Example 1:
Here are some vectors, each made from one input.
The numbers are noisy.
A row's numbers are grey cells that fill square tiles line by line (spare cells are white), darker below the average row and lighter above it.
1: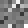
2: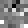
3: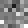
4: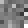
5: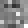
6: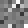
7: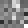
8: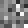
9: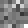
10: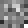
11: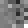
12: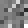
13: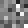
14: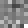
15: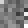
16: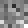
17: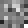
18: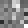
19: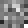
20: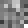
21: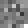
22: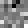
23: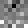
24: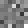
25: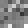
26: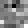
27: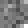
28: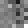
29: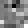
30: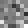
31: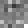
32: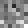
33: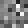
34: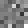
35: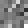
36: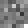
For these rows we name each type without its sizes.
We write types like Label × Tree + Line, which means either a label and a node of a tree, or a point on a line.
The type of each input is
(Bool × Bool × Bool + Unit) × Line.
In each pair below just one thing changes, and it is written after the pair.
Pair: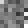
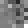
one of the three true/false values
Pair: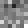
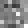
one of the three true/false values
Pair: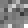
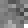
the place on the line
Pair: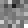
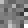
one of the three true/false values
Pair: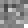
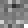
the place on the line
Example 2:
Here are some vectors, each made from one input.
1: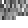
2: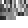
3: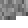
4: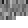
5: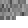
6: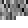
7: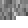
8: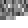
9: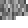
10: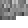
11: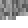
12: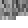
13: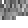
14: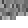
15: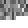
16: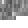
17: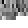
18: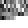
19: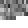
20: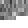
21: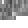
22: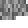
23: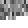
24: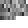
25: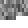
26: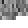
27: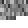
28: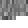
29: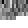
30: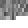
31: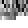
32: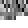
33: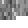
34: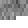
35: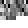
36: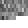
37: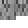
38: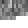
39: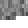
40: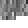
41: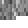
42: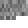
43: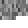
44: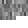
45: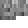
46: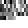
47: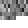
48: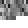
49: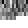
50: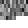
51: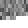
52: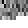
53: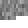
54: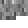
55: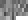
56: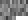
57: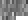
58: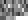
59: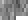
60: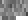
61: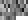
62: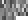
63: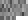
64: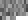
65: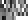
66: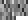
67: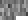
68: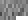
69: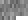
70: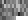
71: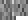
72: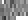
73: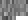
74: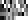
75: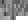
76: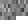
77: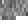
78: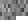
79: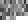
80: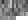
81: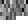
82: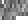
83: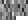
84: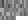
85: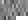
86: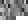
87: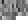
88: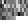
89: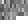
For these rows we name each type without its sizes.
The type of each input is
(Circle + Unit) × Label.
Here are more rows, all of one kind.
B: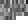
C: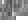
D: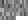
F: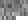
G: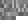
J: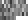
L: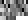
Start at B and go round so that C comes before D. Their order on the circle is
B, J, C, F, D, G, L.
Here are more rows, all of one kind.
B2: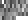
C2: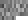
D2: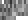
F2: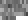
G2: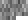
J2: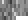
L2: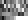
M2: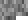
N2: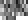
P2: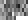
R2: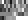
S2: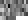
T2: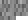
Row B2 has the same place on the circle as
D2, G2, N2 and P2.
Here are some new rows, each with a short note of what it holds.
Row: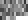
a label
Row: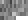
a point on a circle and a label
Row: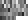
a point on a circle and a label
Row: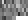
a point on a circle and a label
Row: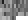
a label
